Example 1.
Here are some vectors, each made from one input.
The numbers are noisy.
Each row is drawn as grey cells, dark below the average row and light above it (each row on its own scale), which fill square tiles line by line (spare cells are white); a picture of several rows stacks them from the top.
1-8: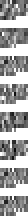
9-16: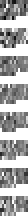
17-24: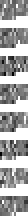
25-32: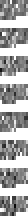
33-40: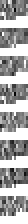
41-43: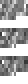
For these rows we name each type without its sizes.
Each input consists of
either a fixed value, or three true/false values.
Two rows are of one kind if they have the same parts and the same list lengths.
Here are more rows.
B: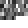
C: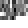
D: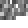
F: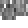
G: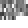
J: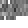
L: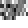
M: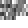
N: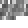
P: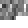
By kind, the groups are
B, C, D, G, J, N, P
F, L, M

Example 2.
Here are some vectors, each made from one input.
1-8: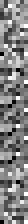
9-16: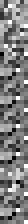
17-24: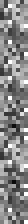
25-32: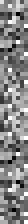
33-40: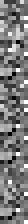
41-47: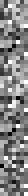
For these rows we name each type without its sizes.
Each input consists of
a point on a line.
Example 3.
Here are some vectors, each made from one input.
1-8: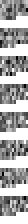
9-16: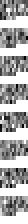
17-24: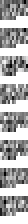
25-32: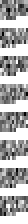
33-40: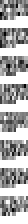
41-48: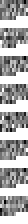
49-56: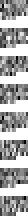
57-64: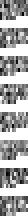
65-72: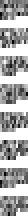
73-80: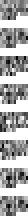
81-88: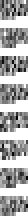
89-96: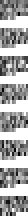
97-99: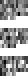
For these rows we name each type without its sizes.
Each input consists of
three true/false values.
